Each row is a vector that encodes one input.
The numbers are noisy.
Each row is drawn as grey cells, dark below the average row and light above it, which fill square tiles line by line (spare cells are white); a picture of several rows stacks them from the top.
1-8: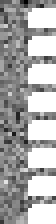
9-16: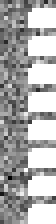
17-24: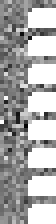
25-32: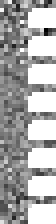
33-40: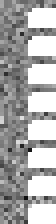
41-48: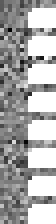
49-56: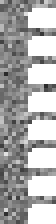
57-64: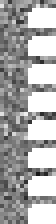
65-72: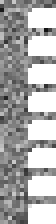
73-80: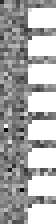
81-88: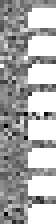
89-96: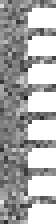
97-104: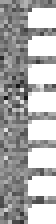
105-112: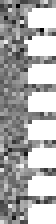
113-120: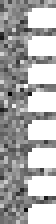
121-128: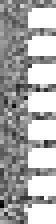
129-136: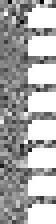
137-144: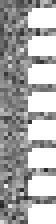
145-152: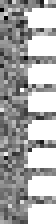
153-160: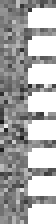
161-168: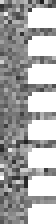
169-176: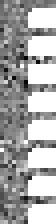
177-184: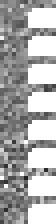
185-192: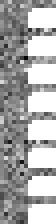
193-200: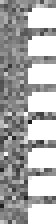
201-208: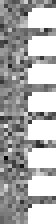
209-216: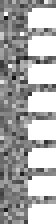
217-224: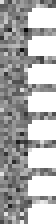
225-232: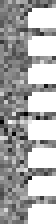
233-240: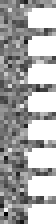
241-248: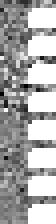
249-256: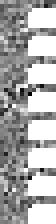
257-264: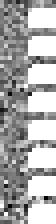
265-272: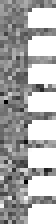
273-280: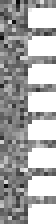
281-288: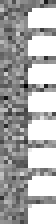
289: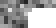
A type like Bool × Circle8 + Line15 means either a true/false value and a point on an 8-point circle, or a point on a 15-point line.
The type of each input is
Tree11 + Tree16.
